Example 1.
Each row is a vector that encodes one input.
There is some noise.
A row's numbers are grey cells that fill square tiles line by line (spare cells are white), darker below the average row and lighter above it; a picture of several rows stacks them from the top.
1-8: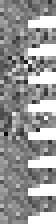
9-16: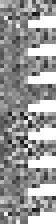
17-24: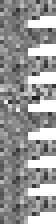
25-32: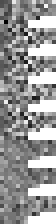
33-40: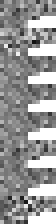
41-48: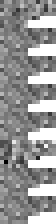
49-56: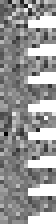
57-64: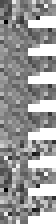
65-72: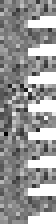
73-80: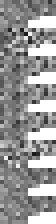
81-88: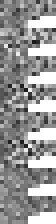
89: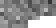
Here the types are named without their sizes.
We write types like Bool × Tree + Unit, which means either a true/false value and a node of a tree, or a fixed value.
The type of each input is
Label.
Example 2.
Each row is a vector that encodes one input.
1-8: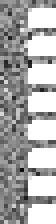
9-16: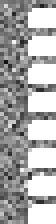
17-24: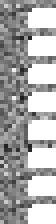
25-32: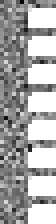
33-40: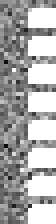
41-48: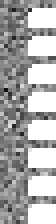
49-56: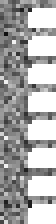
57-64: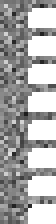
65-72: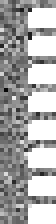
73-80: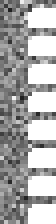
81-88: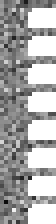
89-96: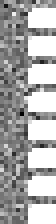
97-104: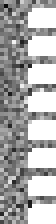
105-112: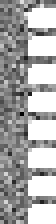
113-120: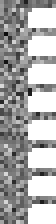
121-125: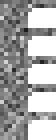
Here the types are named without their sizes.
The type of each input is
Line × Line.
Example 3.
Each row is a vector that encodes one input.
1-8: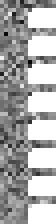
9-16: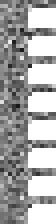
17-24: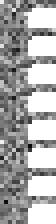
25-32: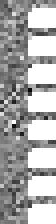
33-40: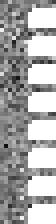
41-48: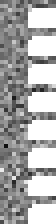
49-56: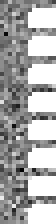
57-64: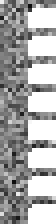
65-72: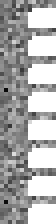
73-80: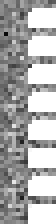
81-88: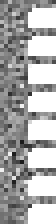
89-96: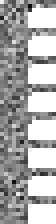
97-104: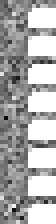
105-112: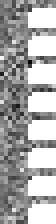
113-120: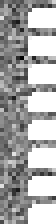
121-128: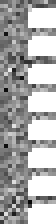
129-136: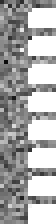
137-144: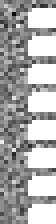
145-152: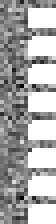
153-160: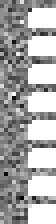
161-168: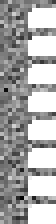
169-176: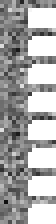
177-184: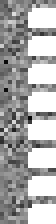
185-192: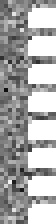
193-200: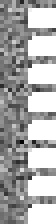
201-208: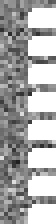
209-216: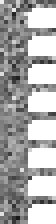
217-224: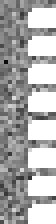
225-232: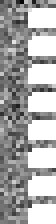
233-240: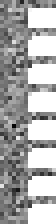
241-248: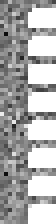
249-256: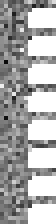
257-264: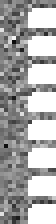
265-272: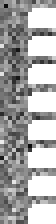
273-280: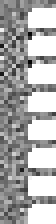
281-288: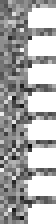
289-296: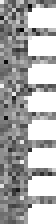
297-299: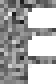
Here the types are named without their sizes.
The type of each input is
Line × Line.
